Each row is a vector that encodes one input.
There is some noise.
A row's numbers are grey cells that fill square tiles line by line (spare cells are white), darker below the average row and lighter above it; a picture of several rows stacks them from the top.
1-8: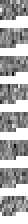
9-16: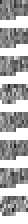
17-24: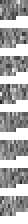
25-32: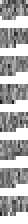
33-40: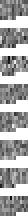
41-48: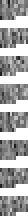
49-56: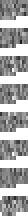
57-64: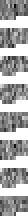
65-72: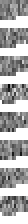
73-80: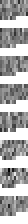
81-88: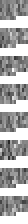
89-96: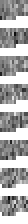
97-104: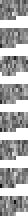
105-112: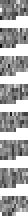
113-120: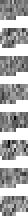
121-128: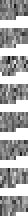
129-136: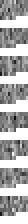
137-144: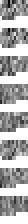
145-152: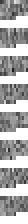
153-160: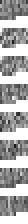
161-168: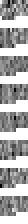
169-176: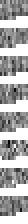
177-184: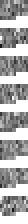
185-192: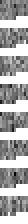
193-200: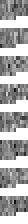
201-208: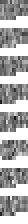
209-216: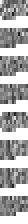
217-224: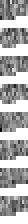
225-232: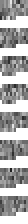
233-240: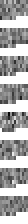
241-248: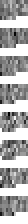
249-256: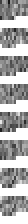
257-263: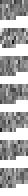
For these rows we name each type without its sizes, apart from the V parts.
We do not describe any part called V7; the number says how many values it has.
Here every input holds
a node of a tree, together with a list of items, each a true/false value and a value of V7.
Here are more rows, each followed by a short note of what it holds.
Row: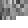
a node of a tree, together with a list of one item
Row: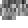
a node of a tree, together with the empty list
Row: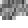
a node of a tree, together with the empty list
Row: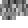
a node of a tree, together with the empty list
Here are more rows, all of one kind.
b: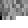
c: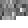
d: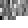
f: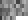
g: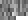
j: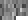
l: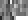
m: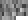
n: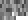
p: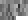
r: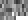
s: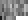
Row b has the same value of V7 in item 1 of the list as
d, j and s.
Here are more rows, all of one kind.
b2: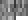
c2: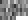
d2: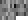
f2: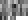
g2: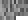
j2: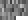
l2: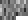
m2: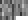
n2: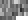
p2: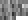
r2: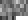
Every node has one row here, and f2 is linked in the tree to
c2 and p2.
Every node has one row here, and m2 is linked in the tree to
j2, p2 and r2.
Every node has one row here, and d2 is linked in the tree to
b2.
